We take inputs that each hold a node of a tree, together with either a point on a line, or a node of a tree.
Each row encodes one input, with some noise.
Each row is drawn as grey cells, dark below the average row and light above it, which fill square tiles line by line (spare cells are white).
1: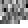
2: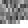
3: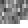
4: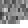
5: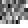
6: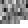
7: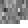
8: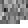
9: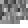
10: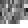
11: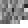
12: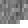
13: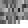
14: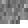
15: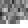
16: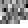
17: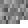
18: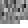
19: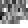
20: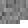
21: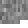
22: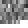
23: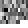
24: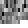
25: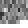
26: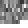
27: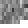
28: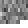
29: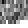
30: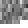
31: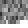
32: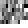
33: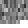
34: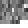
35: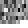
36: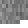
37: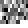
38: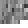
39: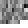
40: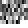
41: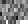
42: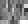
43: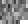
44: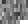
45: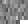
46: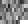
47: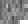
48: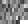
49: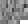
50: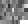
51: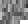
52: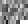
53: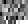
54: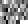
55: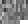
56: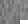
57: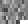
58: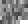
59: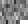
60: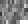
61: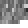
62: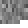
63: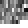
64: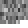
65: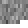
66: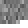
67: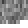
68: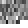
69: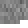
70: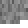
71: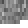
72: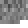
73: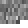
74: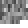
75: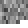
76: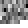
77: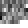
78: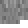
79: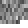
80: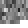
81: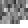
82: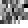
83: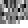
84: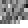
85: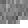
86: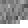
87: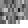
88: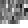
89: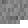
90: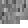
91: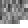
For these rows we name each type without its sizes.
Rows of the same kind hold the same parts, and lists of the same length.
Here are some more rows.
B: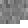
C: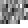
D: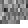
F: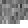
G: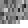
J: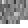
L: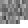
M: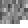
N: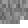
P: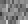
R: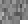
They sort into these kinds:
B, F, L, R
C, D, G, J, M, N, P

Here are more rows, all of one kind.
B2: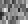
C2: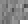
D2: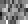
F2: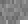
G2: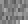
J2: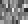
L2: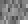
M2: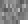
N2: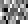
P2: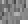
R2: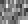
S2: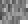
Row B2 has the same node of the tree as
D2 and R2.
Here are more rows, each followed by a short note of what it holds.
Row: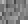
a node of each of two trees
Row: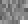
a point on a line and a node of a tree
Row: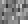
a point on a line and a node of a tree
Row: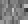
a node of each of two trees
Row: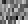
a point on a line and a node of a tree
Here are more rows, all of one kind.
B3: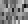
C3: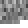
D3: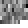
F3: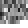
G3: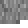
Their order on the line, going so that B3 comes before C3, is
D3, B3, C3, G3, F3.
